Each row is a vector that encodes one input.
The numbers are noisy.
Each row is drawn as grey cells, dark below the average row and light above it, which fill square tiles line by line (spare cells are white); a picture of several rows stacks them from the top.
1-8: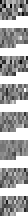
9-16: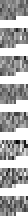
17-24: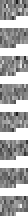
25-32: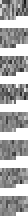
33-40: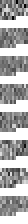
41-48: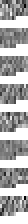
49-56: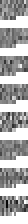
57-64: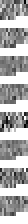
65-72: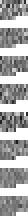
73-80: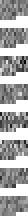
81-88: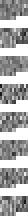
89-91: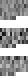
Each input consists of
a list of up to two points on an 11-point line.
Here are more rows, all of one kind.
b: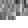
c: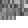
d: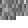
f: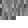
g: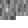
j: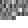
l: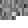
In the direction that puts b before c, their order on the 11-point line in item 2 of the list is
j, b, l, f, d, g, c.
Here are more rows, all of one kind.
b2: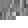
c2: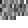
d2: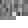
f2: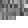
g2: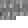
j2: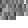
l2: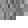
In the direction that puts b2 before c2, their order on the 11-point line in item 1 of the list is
d2, b2, g2, c2, j2, l2, f2.
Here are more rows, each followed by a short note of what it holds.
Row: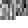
the empty list
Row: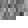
a list of two items
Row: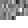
a list of two items
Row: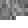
a list of one item
